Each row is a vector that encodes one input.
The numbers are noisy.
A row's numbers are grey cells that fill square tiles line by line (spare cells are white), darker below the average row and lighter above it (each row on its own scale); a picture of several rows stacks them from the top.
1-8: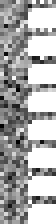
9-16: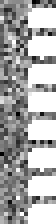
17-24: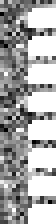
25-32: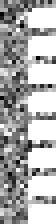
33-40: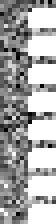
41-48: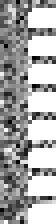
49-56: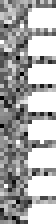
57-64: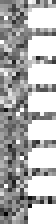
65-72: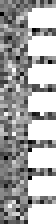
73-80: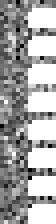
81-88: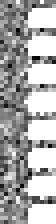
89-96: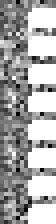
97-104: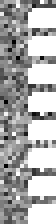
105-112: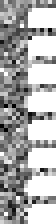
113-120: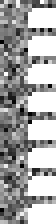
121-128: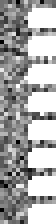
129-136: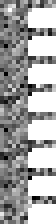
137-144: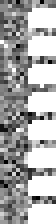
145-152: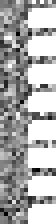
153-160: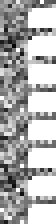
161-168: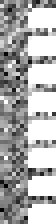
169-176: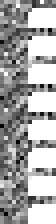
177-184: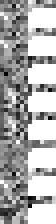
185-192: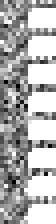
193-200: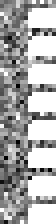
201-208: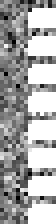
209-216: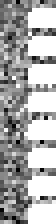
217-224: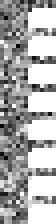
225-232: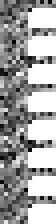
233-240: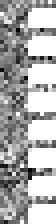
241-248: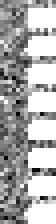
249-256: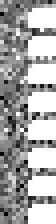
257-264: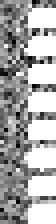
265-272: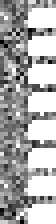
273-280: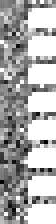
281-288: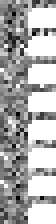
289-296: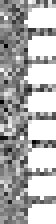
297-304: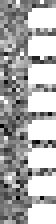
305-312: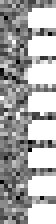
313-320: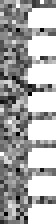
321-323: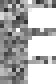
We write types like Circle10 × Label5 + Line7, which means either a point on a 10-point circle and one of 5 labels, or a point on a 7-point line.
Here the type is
Bool × Bool × Bool × Circle8 × (Circle8 + Unit).
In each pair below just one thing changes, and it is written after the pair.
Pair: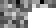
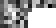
one of the three true/false values
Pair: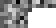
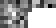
the place on the 8-point circle
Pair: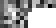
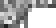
one of the three true/false values
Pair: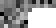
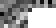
the place on the 8-point circle
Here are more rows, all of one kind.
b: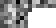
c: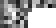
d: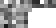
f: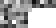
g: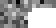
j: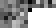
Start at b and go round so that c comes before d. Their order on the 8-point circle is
b, j, c, d, g, f.
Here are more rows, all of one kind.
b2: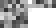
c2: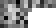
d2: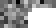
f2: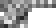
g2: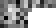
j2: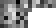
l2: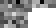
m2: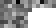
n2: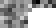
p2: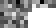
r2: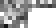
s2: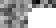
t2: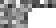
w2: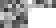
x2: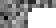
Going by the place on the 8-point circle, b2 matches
c2, d2, g2 and w2.
